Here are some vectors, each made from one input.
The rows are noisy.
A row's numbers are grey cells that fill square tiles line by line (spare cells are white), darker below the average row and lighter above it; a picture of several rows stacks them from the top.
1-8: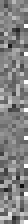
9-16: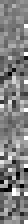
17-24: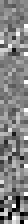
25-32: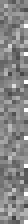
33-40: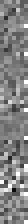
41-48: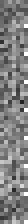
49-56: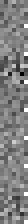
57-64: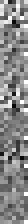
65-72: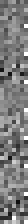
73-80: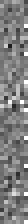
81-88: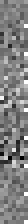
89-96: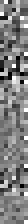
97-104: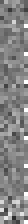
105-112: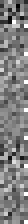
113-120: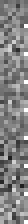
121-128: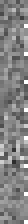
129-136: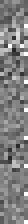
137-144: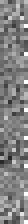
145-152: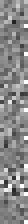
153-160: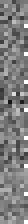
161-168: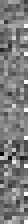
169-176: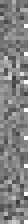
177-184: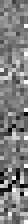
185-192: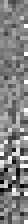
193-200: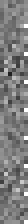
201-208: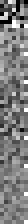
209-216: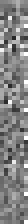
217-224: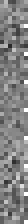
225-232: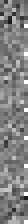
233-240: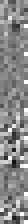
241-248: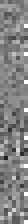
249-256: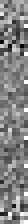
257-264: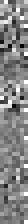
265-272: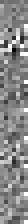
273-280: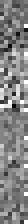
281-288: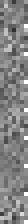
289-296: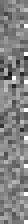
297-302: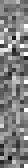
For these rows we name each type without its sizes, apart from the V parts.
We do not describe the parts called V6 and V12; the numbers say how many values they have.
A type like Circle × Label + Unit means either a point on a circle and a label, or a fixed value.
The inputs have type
Bool × Bool × Bool × Bool × V6 × V12 + Label × Line.
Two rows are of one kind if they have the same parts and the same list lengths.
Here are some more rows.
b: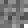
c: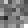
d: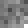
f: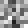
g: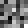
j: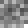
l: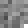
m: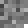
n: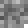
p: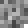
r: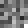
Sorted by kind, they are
b, f, g, l, m, p, r
c, d, j, n

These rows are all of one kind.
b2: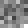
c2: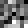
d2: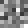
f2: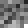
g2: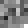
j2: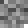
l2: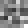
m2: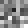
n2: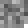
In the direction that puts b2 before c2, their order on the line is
l2, g2, j2, d2, m2, f2, b2, c2, n2.
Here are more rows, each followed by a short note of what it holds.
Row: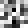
four true/false values, a value of V6 and a value of V12
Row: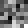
a label and a point on a line
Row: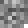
a label and a point on a line
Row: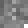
four true/false values, a value of V6 and a value of V12
